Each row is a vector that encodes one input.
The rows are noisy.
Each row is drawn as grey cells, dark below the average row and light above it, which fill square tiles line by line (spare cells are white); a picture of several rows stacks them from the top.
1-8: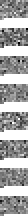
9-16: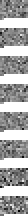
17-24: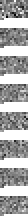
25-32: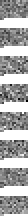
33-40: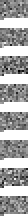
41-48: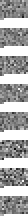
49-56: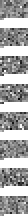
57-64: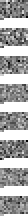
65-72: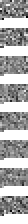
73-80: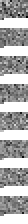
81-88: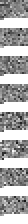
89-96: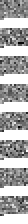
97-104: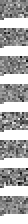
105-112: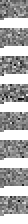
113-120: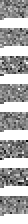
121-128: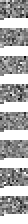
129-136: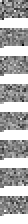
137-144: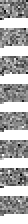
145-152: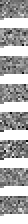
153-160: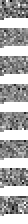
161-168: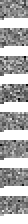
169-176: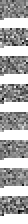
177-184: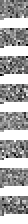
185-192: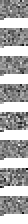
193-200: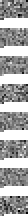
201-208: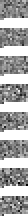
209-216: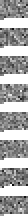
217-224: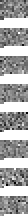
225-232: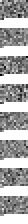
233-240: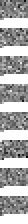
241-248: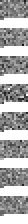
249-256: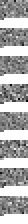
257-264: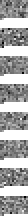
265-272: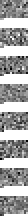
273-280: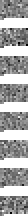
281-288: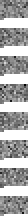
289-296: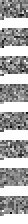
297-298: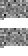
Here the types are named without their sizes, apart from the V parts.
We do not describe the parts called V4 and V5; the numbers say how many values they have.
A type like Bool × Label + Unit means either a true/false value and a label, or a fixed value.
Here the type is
(Bool × Bool × Bool × Bool + V5) × (Circle + V4) + List(Line).
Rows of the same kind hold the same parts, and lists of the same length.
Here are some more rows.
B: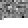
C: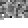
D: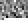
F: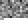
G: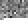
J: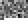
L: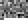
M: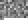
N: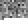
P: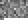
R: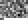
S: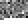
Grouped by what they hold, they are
B
C, N
D
F, G
J, L
M, P
R
S

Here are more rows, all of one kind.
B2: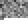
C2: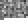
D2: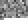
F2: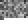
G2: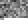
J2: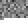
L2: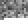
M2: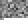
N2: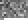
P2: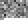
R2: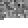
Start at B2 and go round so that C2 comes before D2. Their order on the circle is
B2, N2, G2, F2, C2, M2, J2, D2, P2, L2, R2.
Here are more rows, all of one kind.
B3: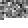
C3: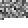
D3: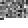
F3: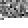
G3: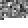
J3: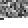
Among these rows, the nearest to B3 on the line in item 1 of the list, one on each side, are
D3 and G3.
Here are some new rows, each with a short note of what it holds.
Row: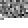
a list of two items
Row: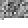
a value of V4 and a value of V5
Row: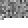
a value of V4 and a value of V5
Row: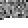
a list of one item
